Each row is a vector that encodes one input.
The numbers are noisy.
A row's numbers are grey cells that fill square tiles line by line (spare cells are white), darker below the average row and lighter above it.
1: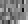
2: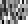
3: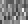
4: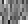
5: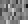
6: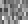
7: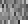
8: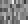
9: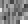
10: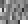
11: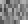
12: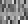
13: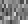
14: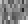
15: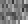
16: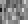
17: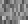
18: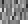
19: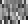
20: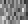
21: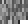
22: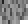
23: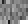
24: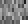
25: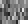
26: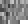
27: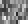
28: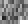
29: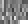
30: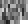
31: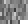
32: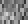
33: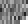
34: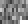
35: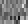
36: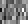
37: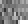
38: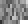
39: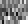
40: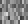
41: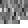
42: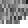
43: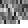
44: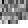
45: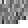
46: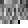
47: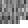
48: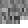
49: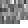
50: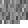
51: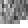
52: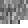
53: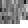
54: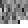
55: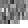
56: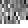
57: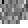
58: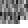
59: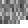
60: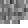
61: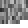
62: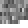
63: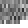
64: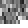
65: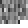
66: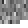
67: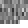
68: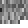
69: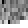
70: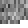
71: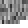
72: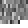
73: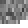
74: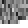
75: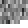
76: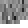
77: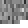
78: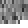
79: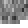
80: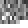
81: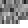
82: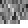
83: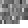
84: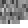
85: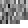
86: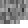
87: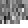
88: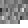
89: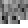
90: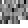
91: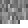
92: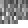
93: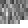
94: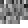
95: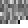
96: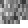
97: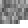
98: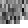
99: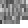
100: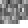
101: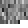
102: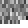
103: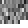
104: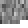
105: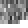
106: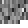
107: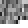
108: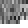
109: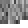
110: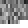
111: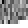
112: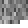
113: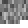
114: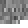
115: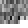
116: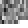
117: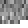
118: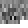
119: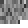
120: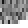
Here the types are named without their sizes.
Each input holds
a node of a tree, together with either a point on a line, or a node of a tree.
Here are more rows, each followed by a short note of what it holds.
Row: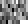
a point on a line and a node of a tree
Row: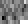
a node of each of two trees
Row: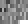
a point on a line and a node of a tree
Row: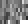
a point on a line and a node of a tree
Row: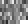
a point on a line and a node of a tree
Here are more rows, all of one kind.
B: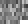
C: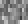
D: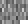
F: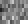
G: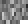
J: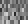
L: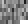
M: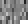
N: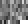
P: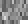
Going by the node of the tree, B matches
G and N.
